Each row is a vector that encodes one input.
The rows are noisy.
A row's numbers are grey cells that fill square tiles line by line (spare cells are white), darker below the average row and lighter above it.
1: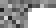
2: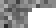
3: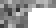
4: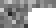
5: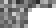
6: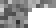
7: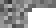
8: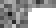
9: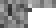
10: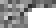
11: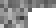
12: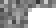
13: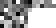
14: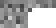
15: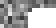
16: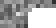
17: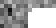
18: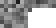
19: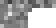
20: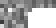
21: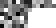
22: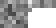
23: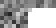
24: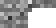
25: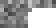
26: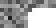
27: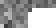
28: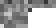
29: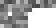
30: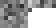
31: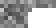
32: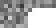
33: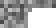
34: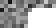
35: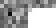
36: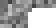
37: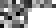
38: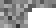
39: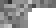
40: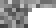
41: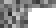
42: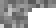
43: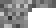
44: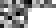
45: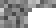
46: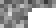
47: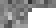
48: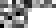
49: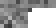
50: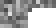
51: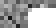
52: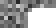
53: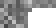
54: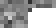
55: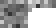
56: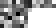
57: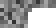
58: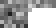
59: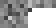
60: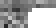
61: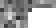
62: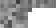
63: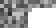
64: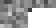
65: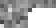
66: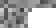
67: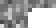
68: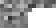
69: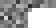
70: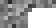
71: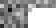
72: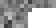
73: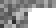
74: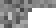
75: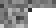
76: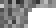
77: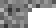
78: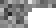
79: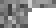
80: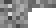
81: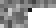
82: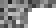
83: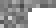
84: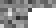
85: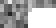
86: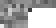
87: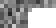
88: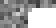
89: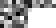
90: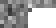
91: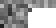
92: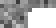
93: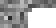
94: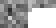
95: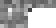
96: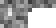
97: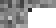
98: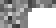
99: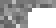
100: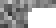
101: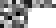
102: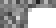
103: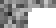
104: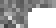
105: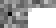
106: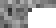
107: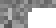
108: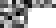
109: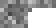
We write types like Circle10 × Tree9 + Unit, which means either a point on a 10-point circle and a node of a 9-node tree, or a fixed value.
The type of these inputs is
Circle10 × Tree10 + Unit.
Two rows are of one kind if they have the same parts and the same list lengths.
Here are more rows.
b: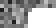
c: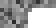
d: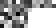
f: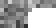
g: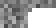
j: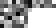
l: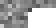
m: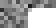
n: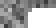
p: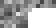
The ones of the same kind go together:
b, c, f, g, l, m, n, p
d, j

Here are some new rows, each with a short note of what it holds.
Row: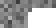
a point on a 10-point circle and a node of a 10-node tree
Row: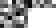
a fixed value
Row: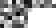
a fixed value
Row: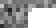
a point on a 10-point circle and a node of a 10-node tree
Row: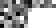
a fixed value
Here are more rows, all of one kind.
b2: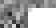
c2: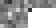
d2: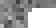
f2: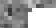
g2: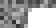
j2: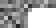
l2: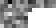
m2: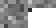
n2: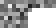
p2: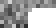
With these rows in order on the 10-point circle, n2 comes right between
j2 and l2.
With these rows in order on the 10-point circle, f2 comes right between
m2 and p2.
